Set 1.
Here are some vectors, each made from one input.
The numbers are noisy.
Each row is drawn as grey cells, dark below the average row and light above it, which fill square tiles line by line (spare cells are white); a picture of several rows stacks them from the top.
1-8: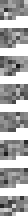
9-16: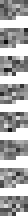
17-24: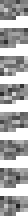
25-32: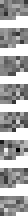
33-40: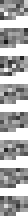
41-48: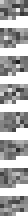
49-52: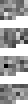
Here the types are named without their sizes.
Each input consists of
a label.
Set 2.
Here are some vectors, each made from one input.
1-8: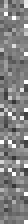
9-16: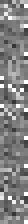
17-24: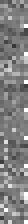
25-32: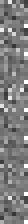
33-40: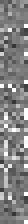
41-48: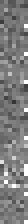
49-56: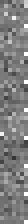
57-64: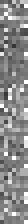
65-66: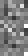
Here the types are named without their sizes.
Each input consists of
a label.
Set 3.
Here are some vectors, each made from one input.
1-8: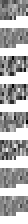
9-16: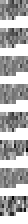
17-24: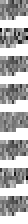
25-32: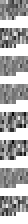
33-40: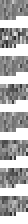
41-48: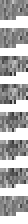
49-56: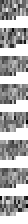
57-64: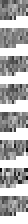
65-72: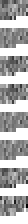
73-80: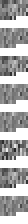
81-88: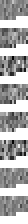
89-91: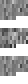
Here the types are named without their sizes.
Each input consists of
a node of a tree.
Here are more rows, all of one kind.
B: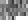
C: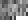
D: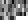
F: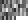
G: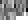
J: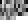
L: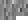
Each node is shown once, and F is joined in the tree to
C.
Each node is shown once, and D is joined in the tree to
B.
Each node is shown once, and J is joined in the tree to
G.
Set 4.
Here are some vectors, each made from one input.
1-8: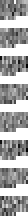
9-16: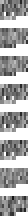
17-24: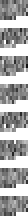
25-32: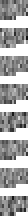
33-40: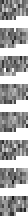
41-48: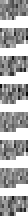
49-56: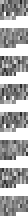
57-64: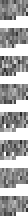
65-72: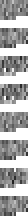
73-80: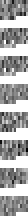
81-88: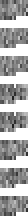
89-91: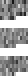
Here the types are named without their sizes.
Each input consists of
a node of a tree.
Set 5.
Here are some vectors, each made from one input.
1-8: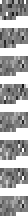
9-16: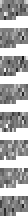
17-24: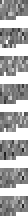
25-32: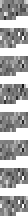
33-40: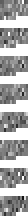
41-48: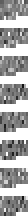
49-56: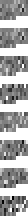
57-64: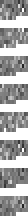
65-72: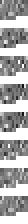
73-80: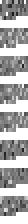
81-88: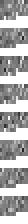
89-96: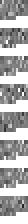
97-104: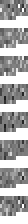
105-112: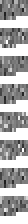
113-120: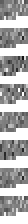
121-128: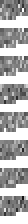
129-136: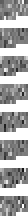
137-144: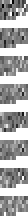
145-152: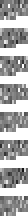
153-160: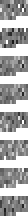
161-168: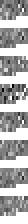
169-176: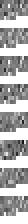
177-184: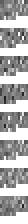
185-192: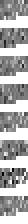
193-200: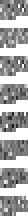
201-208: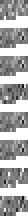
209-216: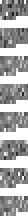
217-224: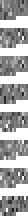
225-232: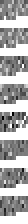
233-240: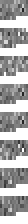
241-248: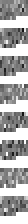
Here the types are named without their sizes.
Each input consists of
either a fixed value, or four true/false values.
